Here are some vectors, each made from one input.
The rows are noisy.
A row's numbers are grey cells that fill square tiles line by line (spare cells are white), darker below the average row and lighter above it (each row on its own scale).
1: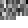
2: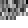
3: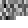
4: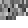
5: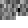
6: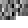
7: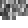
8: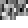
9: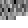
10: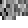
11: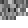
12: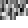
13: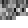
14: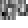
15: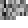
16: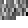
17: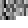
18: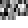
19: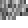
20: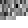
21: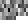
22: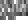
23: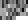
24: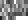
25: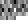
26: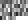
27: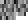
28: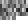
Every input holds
three true/false values.
